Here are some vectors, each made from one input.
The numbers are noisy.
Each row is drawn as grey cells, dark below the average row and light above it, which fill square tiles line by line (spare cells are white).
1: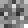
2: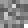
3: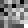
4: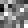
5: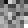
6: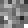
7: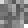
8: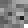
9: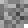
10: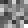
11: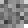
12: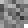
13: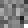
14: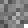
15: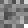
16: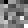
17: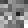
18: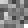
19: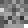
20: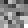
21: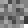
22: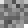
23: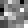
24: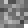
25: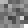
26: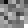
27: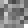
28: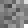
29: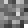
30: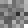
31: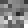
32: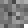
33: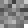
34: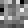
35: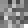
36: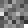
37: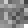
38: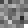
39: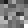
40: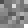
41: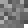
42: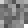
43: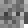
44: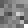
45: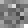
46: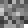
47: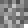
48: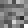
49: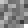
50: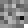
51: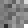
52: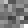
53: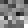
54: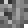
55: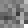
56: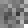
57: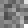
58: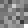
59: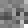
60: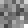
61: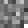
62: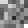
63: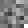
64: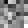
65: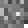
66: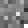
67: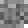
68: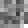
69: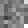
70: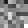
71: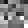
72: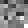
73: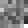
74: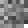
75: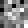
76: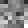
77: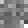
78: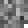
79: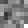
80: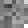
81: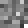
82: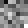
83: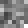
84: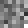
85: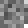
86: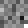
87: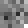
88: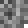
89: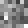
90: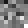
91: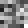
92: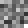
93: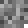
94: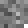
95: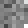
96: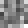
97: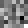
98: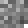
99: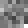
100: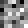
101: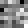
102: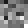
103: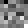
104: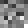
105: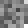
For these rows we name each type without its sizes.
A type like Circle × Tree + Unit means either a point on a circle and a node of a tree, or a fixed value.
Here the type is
(Bool × Bool × Bool × Bool + Unit) × Tree + Line × Line.
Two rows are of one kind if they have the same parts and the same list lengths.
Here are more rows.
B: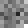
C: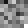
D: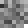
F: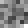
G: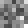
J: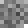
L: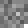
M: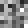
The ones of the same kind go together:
B, D, F, G, J, L
C
M

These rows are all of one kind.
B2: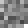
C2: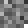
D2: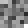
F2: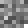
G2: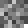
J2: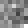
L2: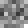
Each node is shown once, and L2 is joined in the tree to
J2.
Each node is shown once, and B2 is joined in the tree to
C2, F2 and J2.
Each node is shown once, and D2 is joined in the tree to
F2.
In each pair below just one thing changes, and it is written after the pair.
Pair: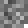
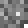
one of the four true/false values
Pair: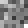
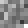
the node of the tree
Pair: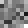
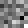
one of the four true/false values
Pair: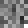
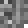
the node of the tree
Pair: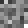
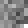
one of the four true/false values
